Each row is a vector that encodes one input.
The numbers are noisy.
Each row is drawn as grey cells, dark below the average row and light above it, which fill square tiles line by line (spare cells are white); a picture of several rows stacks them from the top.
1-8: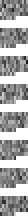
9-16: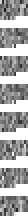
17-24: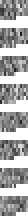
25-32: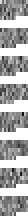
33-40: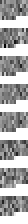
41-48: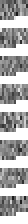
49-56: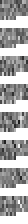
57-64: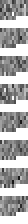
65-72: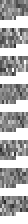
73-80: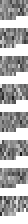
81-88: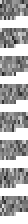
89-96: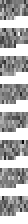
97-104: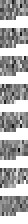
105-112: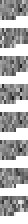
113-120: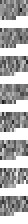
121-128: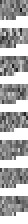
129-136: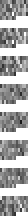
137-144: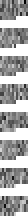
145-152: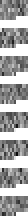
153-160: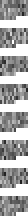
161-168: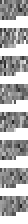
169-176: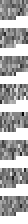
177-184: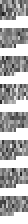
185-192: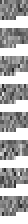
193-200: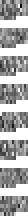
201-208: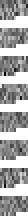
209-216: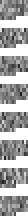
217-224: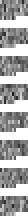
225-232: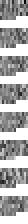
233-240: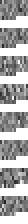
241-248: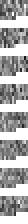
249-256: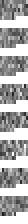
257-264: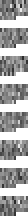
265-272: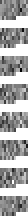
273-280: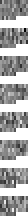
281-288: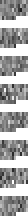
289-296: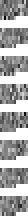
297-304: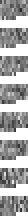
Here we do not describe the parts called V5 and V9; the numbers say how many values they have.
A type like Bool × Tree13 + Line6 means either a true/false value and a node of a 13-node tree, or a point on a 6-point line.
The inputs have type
Line7 × (Line7 + V9) + List2(Bool × V5).
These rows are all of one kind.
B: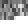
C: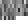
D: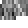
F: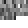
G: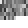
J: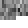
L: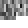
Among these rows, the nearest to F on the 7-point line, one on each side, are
D and L.
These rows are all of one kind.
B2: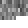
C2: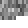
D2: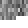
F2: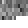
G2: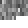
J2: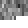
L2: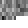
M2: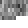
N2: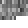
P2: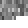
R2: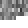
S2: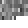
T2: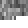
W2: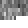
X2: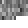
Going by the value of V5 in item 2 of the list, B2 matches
J2, M2, N2 and W2.
